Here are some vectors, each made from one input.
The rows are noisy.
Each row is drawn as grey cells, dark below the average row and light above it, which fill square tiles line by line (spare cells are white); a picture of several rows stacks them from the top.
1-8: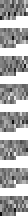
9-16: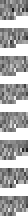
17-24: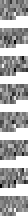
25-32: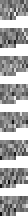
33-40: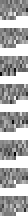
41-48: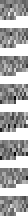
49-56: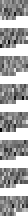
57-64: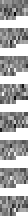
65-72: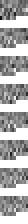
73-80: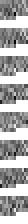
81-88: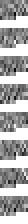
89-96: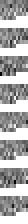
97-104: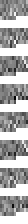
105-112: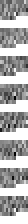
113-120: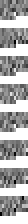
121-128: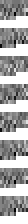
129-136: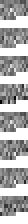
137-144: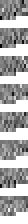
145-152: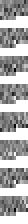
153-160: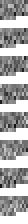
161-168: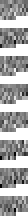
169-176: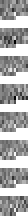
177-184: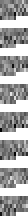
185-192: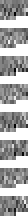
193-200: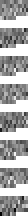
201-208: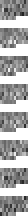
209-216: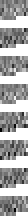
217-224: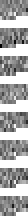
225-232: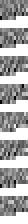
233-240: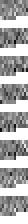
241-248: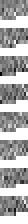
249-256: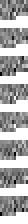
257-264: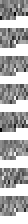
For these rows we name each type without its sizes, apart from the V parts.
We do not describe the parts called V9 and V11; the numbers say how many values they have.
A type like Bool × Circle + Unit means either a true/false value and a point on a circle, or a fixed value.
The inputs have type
Circle × V9 + Line × V11.
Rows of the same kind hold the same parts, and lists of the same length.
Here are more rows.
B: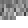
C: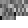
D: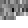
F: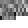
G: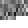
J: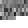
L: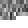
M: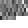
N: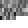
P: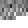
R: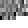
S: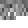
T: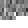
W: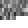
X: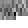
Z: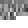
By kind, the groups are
B, D, L, P, S, T, Z
C, F, G, J, M, N, R, W, X

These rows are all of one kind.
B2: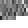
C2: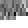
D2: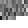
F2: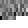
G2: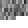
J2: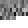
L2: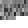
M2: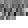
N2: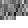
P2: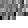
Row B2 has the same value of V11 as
D2 and G2.
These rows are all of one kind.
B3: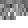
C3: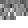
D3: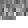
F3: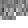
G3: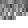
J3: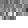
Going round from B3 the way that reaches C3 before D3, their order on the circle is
B3, C3, D3, F3, J3, G3.
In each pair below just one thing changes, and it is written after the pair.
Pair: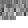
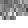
the place on the circle
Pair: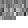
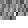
the place on the circle
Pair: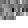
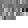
the value of V9
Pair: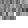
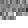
the value of V9
